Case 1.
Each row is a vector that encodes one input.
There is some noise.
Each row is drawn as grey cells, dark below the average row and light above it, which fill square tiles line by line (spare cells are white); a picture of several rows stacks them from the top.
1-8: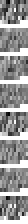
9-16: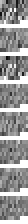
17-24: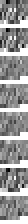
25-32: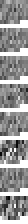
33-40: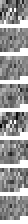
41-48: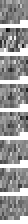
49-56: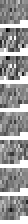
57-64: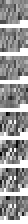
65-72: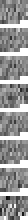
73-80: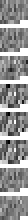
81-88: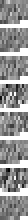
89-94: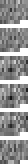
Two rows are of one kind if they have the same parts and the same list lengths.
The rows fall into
2 kinds.
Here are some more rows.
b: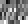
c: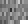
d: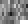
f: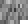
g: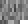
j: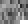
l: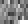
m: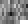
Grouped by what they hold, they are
b
c, d, f, g, j, l, m

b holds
a point on a 5-point line.
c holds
a point on a 9-point line and a true/false value.
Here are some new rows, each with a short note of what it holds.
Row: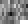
a point on a 9-point line and a true/false value
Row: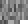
a point on a 9-point line and a true/false value
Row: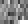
a point on a 9-point line and a true/false value
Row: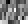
a point on a 5-point line
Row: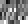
a point on a 5-point line
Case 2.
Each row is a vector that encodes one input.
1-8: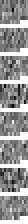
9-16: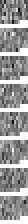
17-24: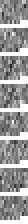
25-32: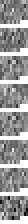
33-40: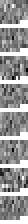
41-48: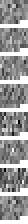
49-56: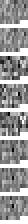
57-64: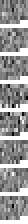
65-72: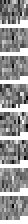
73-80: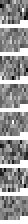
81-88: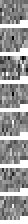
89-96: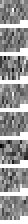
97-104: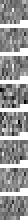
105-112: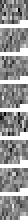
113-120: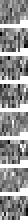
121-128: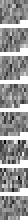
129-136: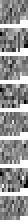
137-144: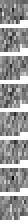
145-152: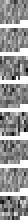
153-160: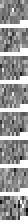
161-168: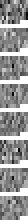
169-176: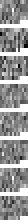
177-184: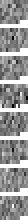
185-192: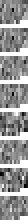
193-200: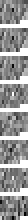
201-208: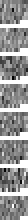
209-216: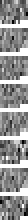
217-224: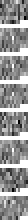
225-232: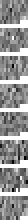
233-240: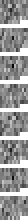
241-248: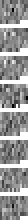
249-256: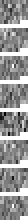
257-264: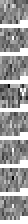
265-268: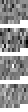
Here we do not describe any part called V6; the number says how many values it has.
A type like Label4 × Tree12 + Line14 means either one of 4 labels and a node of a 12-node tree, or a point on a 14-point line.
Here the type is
Bool × Bool × Bool × Bool + Label5 × V6 + Unit.
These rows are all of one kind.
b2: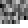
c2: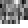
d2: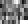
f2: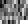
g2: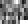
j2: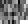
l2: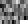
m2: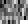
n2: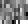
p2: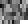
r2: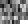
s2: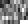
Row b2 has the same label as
c2, d2, g2 and l2.
